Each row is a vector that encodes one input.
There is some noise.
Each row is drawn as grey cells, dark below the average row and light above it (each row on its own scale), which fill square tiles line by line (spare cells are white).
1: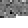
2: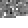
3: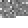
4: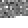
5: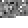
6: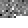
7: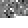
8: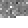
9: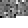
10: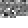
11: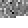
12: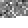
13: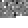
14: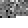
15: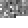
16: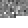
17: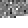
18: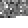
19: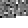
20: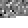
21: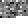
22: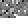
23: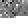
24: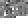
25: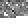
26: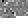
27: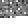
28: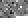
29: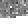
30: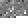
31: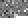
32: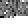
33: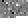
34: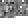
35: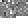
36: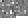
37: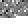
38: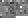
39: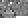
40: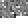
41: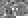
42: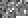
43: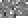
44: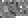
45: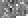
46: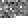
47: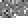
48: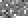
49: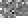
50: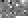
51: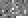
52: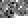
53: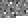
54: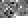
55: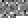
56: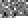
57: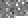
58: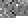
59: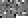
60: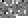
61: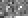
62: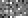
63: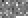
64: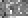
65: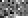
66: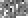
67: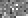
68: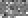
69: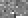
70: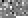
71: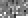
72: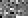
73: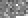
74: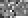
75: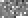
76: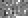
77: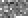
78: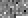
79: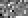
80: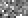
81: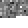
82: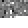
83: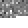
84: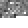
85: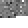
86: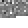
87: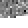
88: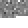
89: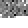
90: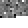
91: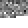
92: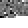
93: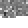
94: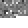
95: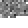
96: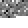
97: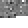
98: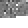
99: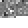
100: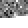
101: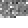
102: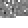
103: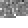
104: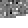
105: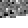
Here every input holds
two labels (each one of 5), together with either a fixed value, or three true/false values.
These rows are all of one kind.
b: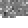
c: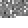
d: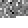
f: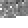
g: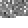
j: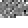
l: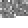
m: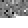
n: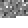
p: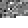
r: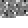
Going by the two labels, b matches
c, f, g and l.
